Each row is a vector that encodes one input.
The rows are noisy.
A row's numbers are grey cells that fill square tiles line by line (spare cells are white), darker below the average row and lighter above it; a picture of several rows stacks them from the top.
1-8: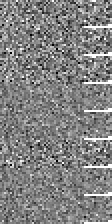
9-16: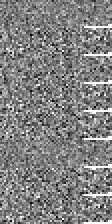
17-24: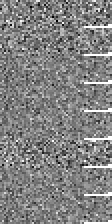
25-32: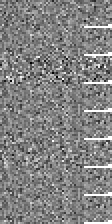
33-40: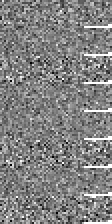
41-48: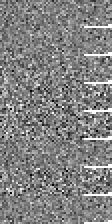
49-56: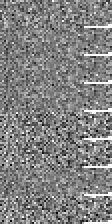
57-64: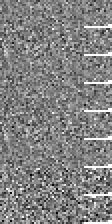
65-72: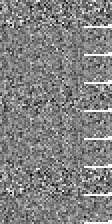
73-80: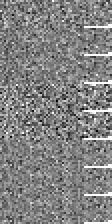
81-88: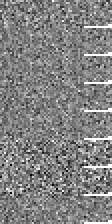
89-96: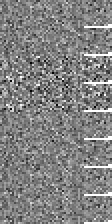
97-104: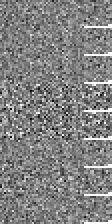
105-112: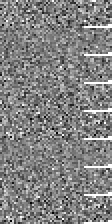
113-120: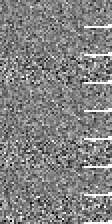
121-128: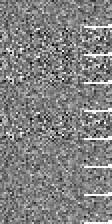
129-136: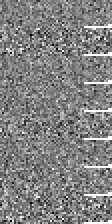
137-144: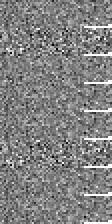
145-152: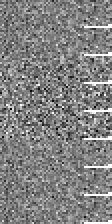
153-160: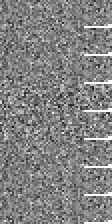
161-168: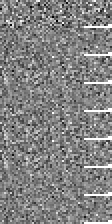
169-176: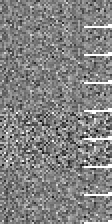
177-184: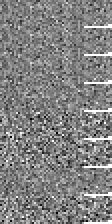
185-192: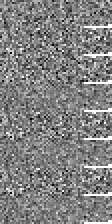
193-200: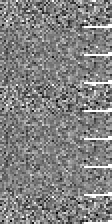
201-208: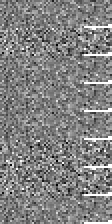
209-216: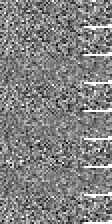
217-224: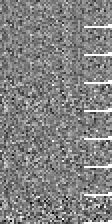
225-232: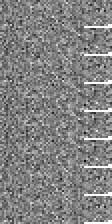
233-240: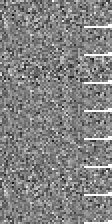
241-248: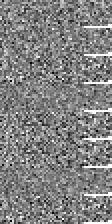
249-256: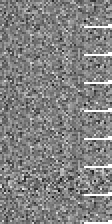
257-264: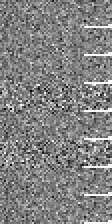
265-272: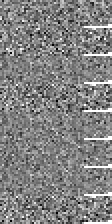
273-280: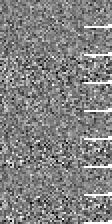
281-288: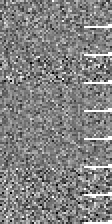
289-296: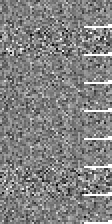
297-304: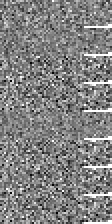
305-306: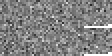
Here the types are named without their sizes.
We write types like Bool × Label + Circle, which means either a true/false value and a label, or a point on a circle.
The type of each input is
Bool × Bool × Bool.
